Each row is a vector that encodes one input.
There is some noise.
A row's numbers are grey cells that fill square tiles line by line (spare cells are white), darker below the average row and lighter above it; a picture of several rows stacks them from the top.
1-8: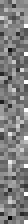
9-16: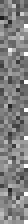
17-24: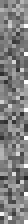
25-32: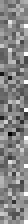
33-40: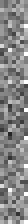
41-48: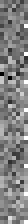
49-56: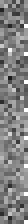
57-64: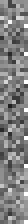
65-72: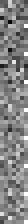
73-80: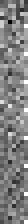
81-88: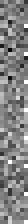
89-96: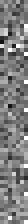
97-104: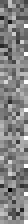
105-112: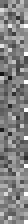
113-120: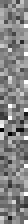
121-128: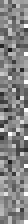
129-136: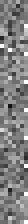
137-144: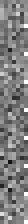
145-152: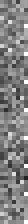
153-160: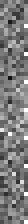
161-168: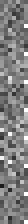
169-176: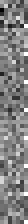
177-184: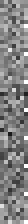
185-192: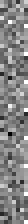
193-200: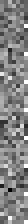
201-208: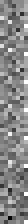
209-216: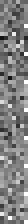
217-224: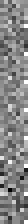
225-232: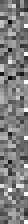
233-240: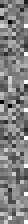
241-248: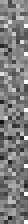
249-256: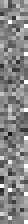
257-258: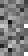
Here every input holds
a point on a 10-point line and a true/false value.
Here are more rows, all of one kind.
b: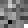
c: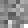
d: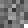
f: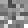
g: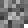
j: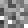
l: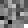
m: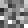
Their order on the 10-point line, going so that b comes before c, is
g, f, j, m, d, b, c, l.
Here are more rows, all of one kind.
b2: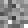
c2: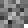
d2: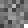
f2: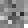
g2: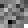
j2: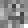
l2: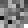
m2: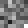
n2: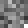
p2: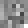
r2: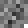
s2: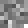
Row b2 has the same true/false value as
f2, j2, p2 and s2.
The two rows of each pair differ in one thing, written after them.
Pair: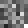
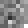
the true/false value
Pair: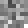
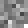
the place on the 10-point line
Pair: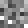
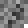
the true/false value
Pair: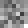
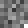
the true/false value
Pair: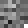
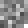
the true/false value
